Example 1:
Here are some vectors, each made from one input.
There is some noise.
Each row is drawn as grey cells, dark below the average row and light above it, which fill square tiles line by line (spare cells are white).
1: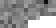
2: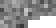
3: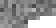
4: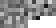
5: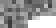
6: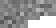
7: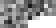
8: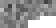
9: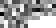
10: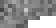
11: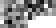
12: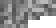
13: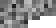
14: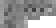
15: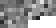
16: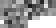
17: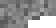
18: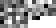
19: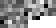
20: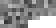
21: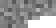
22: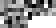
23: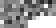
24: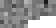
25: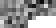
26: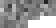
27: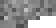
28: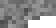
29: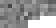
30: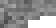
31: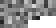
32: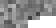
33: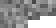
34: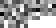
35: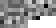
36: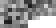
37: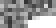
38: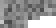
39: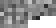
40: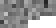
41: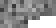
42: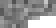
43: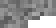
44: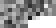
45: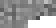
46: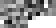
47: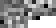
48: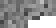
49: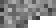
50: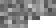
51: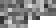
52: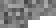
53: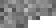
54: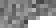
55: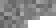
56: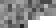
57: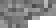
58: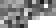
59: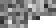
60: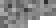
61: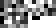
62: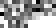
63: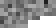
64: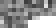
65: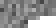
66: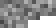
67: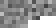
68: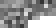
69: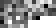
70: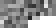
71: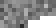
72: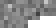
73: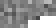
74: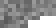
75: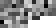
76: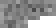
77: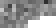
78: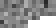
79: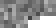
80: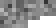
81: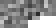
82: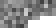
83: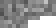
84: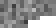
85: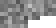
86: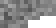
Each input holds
either a fixed value, or one of 7 labels and a true/false value.
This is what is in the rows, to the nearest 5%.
About 5% of them hold a fixed value. The rest hold one of 7 labels and a true/false value.
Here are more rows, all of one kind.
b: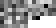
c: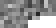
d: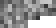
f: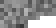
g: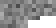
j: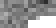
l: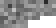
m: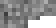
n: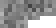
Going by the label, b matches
g and n.
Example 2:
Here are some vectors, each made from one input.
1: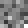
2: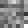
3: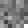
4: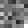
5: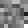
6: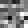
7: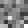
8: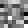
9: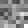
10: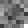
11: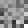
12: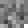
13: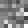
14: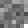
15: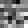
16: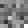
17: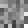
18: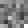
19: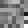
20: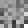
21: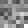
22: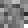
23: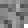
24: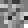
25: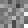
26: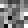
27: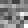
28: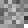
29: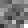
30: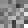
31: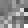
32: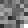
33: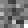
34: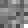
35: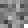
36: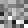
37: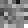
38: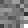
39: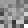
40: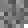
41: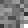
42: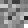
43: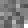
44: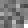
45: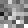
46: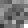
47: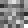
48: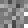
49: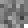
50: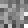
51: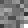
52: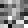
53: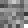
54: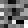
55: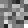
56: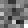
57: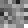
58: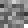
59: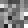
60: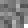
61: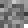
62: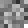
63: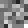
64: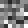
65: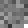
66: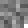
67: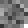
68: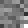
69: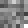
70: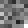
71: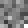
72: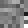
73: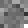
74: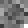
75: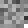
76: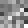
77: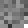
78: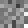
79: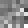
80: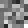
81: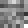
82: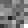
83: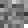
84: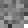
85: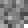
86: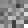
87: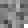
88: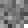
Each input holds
either a node of a 7-node tree, or three true/false values.
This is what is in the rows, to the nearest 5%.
About 40% of them hold a node of a 7-node tree. The rest hold three true/false values.
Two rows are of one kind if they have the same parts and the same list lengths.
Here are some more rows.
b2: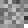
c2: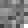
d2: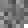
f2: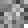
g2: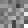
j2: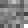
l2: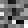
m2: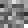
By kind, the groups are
b2, f2, g2
c2, d2, j2, l2, m2

